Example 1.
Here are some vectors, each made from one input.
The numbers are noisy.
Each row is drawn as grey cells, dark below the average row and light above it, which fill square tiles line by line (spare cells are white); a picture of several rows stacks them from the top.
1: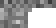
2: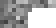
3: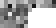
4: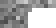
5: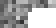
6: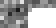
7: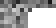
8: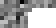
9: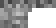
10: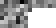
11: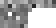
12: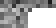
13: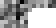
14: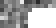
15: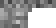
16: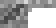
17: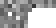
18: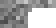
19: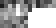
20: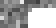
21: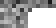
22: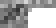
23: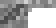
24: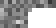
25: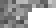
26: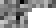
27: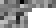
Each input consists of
a point on a 6-point line.
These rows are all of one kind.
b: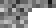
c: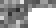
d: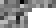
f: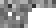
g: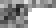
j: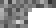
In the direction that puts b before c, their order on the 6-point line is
d, b, j, c, g, f.
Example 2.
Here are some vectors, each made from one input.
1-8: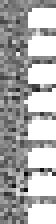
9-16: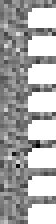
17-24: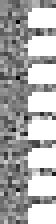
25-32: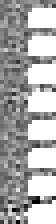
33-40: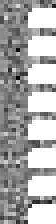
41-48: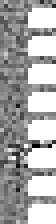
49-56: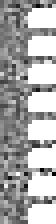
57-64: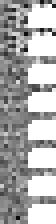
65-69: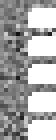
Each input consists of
either a point on a 6-point circle, or a fixed value.
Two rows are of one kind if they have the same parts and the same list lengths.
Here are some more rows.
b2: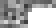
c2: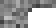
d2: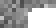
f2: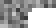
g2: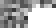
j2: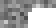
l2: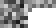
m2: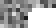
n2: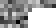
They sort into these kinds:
b2, c2, f2, j2, m2, n2
d2, g2, l2

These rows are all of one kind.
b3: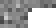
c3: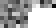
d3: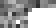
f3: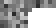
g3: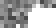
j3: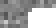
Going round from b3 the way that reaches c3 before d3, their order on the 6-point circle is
b3, f3, c3, g3, j3, d3.
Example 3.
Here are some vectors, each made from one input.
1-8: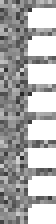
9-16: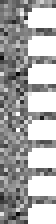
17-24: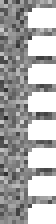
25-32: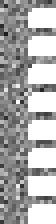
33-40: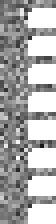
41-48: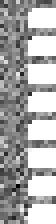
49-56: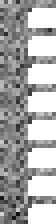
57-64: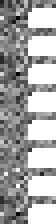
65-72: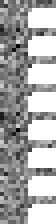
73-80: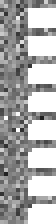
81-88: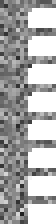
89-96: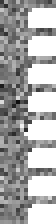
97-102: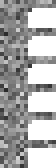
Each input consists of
a point on a 6-point circle.
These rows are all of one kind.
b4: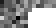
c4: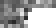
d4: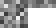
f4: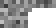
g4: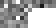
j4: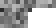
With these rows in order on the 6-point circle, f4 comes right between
b4 and g4.
